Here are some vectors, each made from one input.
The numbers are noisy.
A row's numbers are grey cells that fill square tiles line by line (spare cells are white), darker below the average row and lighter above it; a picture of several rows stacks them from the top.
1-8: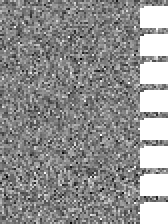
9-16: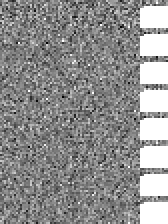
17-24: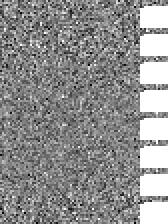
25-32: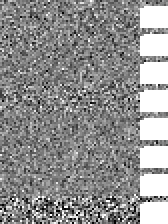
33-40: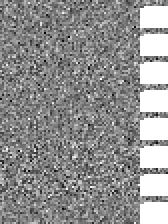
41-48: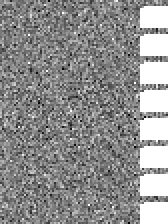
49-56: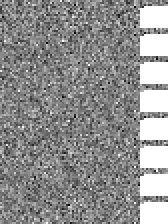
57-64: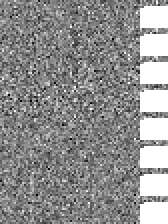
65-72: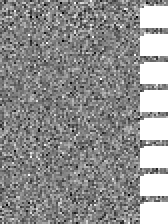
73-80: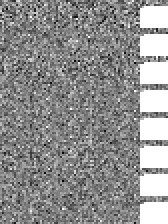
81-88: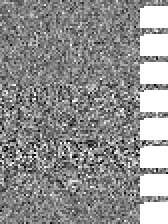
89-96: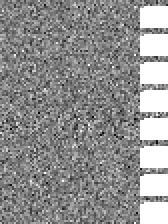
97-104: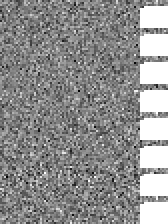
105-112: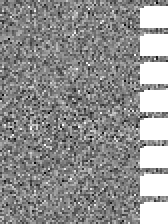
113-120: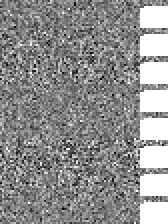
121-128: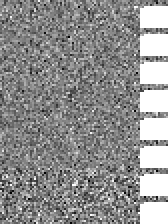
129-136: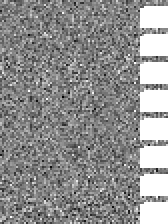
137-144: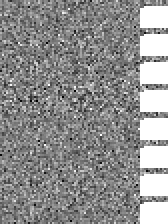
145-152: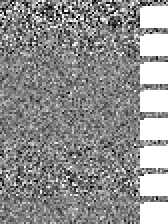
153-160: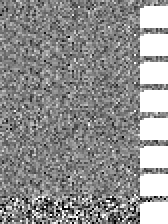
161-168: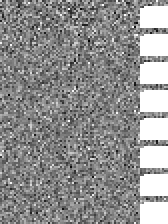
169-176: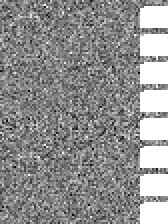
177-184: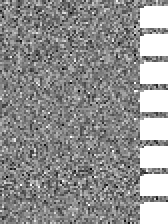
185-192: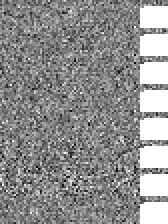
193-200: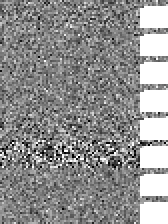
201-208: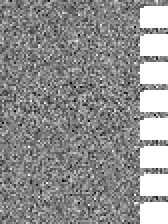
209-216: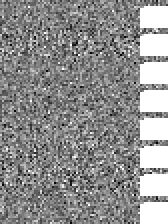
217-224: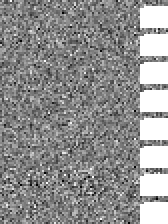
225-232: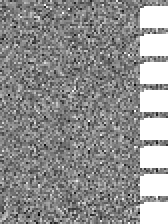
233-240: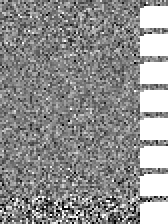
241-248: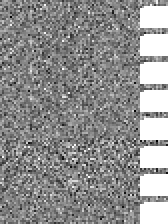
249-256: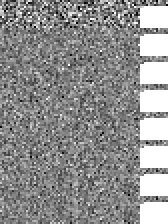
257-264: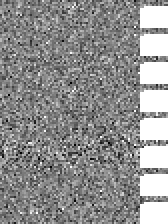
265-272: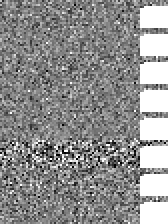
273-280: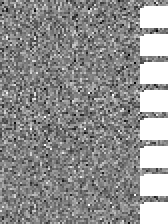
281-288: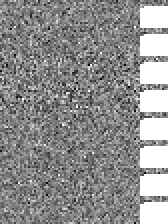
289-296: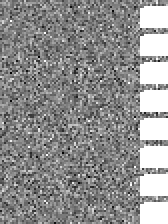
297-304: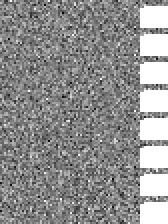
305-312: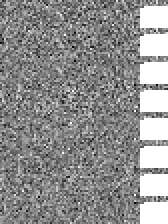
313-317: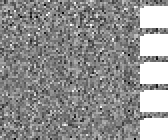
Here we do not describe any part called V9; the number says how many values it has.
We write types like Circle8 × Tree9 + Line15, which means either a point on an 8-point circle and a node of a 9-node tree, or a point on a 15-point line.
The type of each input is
List2(Bool × V9).
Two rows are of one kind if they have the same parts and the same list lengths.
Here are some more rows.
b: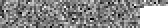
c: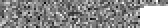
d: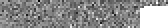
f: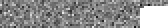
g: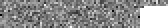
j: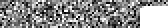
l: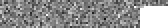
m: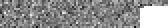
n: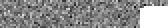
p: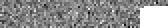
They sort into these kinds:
b, c, d, f, g, m, n
j
l, p

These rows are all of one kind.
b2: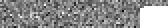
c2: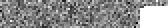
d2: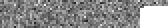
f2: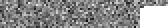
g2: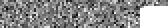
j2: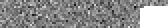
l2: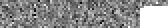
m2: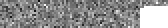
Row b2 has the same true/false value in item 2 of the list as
g2 and j2.
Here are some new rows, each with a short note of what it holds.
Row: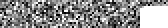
the empty list
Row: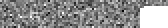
a list of two items
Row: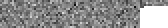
a list of two items
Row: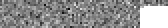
a list of one item
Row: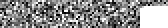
the empty list
